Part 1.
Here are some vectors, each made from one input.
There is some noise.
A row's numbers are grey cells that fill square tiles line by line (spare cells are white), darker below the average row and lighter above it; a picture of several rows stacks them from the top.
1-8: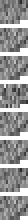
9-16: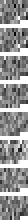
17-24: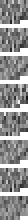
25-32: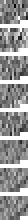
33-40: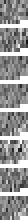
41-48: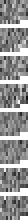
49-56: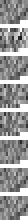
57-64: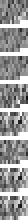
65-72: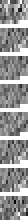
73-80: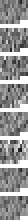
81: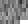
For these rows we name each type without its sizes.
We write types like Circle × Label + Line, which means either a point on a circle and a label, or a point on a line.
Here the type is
Bool × Bool × Bool + Unit.
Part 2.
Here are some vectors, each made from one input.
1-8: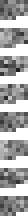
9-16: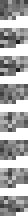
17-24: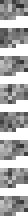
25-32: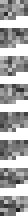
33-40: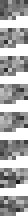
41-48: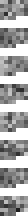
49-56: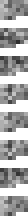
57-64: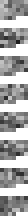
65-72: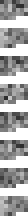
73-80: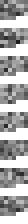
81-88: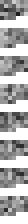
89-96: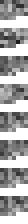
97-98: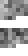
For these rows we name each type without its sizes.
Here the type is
Line.
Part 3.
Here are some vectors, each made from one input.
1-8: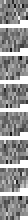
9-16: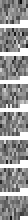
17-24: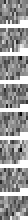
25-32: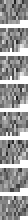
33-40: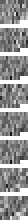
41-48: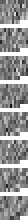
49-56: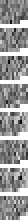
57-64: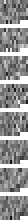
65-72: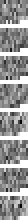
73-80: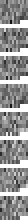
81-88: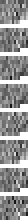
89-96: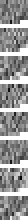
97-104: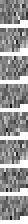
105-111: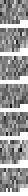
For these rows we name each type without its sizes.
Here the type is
Bool × Bool × Bool × Bool + Unit.
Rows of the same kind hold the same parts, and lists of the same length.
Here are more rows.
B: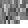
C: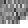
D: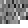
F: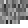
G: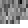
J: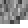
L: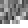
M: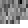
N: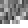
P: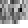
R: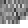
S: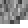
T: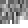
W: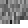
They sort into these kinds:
B, C, D, F, G, J, L, M, N, R, S, T, W
P

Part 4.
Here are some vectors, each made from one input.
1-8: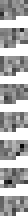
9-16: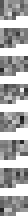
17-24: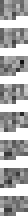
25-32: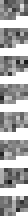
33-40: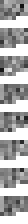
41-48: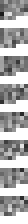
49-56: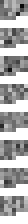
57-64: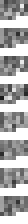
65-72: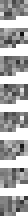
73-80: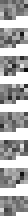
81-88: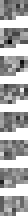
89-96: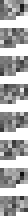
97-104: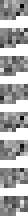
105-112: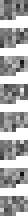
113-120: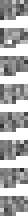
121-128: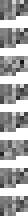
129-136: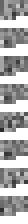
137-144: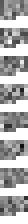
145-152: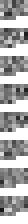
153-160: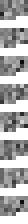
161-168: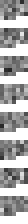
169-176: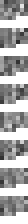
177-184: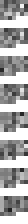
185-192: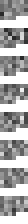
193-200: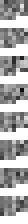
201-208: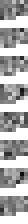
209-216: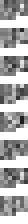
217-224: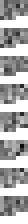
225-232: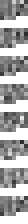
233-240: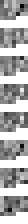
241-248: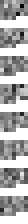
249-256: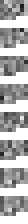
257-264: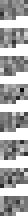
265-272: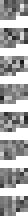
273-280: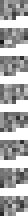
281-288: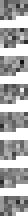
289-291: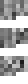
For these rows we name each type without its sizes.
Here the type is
Bool × Bool × Bool.
